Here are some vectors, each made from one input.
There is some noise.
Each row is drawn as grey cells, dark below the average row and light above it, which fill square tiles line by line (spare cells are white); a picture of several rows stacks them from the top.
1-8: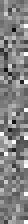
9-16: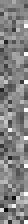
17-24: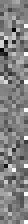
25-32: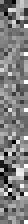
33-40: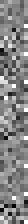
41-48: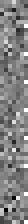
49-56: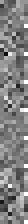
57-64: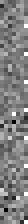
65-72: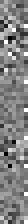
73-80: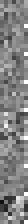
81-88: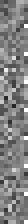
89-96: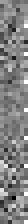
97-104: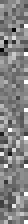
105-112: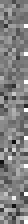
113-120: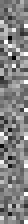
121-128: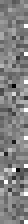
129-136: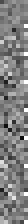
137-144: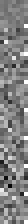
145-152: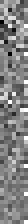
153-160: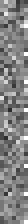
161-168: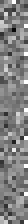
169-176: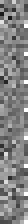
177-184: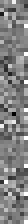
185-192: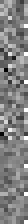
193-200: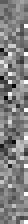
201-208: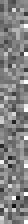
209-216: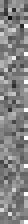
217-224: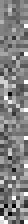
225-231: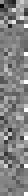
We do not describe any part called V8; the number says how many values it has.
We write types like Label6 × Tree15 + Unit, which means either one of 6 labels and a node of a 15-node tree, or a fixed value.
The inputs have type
Bool × (Tree12 + Unit) × V8.
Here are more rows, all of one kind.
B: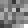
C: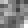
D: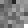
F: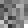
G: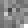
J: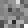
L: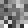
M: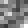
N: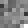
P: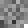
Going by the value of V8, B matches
F, G, L and P.
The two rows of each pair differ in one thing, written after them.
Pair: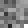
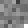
the true/false value
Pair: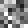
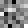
the value of V8
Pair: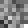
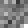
the true/false value
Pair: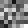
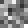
the node of the tree
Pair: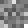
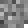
the value of V8
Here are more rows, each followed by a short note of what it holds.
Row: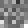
a node of a 12-node tree, a true/false value and a value of V8
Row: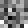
a node of a 12-node tree, a true/false value and a value of V8
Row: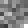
a true/false value and a value of V8
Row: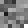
a node of a 12-node tree, a true/false value and a value of V8
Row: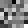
a node of a 12-node tree, a true/false value and a value of V8
